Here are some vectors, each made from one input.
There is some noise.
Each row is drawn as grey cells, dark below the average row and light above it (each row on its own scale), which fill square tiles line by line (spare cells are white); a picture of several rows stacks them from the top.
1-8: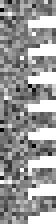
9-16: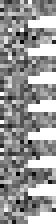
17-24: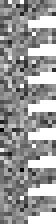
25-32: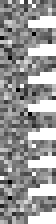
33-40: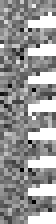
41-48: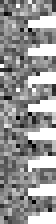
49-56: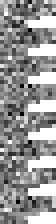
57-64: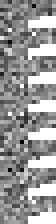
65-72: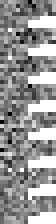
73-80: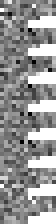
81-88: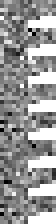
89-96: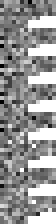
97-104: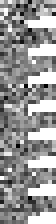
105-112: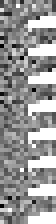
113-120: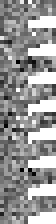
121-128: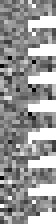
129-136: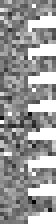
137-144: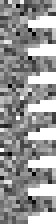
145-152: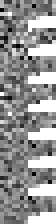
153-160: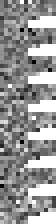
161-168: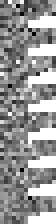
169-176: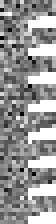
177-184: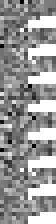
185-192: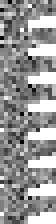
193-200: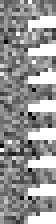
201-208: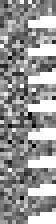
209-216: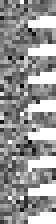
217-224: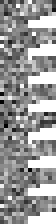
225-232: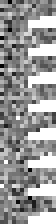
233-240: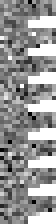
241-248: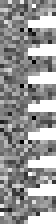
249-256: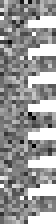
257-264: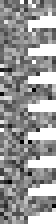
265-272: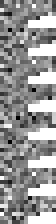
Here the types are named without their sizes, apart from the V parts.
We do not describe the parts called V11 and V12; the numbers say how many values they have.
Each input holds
either a value of V11 and a value of V12, or a list of points on a line.
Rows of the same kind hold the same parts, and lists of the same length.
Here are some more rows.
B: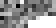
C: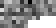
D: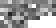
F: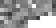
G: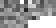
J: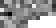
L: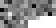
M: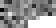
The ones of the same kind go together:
B, J
C
D, F, G
L, M

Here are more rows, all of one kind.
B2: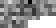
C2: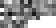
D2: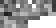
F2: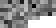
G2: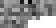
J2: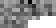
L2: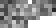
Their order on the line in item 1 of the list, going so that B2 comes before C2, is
J2, D2, B2, G2, L2, C2, F2.
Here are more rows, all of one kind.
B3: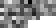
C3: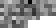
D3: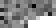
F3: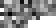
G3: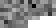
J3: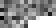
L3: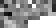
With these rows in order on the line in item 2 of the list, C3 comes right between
F3 and G3.
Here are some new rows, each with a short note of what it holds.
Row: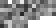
a list of two items
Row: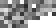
a value of V11 and a value of V12
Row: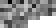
a value of V11 and a value of V12
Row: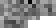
a value of V11 and a value of V12
